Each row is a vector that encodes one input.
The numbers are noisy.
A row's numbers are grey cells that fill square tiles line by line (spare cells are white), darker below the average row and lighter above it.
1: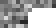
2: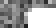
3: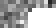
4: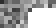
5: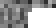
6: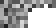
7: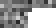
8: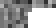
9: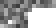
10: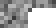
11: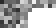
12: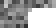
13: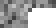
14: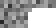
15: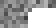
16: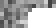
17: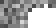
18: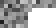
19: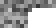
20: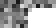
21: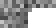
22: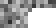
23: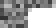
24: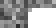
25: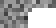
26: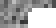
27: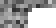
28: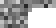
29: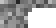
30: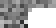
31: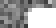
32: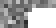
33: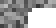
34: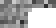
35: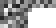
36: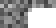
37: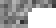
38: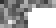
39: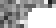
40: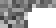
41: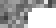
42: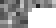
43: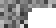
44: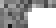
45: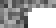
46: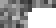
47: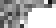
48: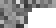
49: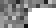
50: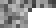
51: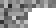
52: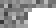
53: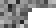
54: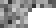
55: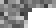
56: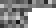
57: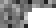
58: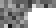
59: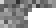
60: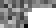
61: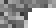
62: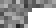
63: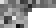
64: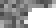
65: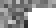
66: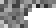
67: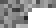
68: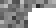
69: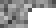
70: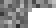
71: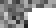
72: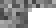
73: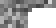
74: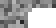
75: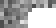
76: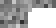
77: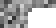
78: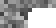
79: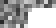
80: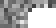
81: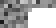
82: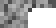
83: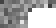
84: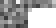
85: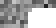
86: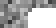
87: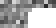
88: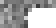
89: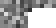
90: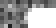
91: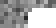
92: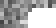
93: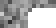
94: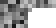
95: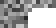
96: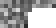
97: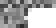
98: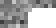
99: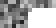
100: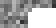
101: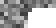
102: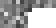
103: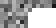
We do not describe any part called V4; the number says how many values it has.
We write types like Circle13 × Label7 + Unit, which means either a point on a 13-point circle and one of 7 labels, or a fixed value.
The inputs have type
Bool × Bool × Bool + Label5 × List2(V4).
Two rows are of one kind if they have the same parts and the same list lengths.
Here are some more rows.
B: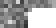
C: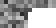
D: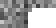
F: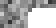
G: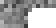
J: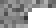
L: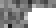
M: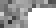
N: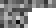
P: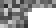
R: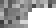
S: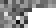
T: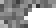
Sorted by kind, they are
B, P
C, N, S
D, G, L, T
F, J, M, R

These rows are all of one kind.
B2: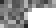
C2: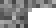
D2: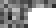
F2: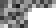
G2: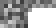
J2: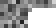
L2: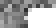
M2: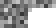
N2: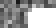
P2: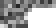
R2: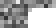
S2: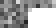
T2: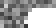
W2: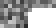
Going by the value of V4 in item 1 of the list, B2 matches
F2, P2 and T2.
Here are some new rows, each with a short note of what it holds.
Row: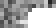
three true/false values
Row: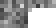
one of 5 labels, together with a list of two items
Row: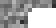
three true/false values
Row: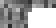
one of 5 labels, together with a list of one item
